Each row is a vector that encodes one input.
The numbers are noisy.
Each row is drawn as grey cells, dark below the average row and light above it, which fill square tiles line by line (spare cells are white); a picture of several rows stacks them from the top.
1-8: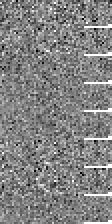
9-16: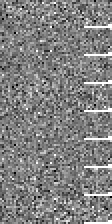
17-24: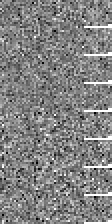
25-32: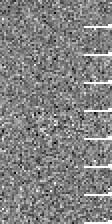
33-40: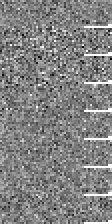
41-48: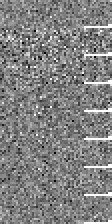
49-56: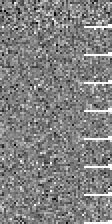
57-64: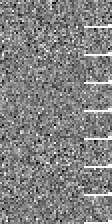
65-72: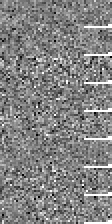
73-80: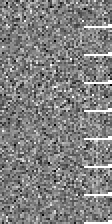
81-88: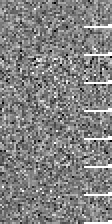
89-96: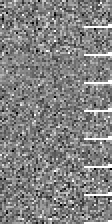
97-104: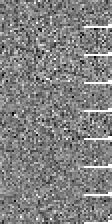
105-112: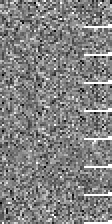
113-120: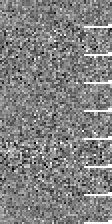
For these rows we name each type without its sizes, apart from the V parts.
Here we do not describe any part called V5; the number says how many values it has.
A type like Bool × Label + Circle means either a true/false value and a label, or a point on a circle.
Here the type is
(Bool × Bool × Bool + List(V5)) × Line.
